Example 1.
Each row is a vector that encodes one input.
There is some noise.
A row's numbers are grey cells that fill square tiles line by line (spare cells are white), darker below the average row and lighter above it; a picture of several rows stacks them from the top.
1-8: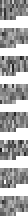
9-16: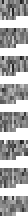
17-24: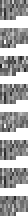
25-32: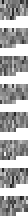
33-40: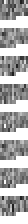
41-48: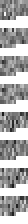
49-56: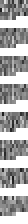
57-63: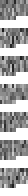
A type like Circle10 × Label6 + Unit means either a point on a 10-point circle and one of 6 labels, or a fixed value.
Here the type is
Line5 + Line6.
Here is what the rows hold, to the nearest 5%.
About 35% of them hold a point on a 5-point line. The rest hold a point on a 6-point line.
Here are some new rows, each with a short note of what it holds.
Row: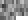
a point on a 6-point line
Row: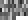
a point on a 5-point line
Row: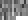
a point on a 6-point line
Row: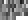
a point on a 5-point line
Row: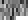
a point on a 5-point line
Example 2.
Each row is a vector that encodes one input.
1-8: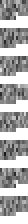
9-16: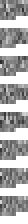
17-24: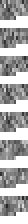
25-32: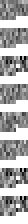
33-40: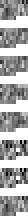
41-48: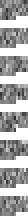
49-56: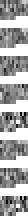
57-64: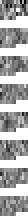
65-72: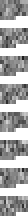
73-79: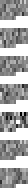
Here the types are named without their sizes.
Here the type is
Bool × Circle + Unit.
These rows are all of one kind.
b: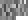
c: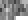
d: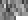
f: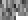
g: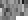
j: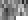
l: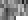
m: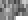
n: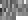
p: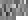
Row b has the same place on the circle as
j, l and p.
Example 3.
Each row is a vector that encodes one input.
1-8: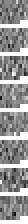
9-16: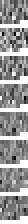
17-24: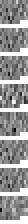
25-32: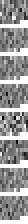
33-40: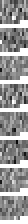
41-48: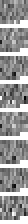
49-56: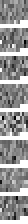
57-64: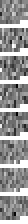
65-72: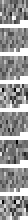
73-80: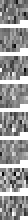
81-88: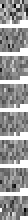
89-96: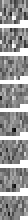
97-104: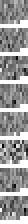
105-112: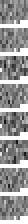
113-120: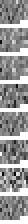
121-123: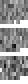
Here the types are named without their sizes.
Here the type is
Bool × Label + Unit.
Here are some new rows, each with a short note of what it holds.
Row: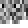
a fixed value
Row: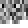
a fixed value
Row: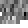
a label and a true/false value
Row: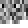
a fixed value
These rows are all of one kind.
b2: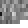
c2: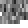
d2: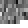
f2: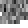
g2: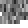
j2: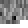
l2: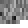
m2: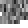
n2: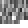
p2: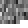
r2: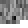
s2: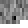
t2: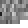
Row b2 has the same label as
n2 and t2.
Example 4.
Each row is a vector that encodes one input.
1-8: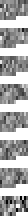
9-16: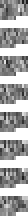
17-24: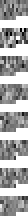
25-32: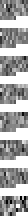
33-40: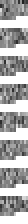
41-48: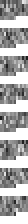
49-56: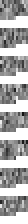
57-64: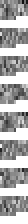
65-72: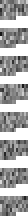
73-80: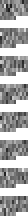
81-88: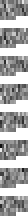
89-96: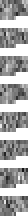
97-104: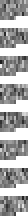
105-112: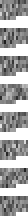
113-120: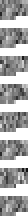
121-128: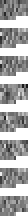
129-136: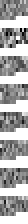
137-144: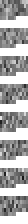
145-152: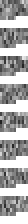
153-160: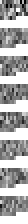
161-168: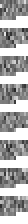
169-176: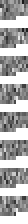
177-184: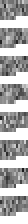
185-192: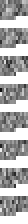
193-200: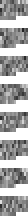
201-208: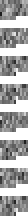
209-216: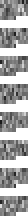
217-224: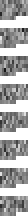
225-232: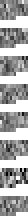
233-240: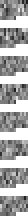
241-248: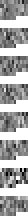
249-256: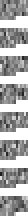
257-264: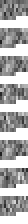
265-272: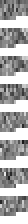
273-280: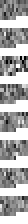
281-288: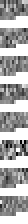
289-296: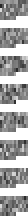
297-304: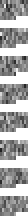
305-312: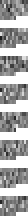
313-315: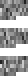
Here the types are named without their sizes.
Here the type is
Bool × Circle + Unit.
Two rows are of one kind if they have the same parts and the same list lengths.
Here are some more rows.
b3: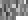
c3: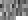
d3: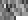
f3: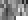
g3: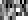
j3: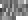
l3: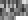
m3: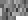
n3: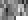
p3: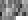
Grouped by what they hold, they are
b3, c3, d3, f3, j3, l3, m3, n3, p3
g3

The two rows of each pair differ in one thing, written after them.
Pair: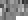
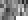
the place on the circle
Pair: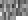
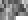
the true/false value
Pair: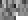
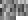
the true/false value
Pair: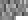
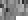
the true/false value
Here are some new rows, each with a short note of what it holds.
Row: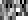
a fixed value
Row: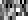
a fixed value
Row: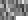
a point on a circle and a true/false value
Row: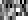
a fixed value
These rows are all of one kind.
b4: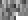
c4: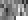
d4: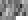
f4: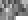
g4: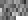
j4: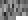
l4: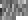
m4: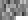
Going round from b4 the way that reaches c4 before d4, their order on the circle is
b4, l4, c4, m4, d4, f4, j4, g4.
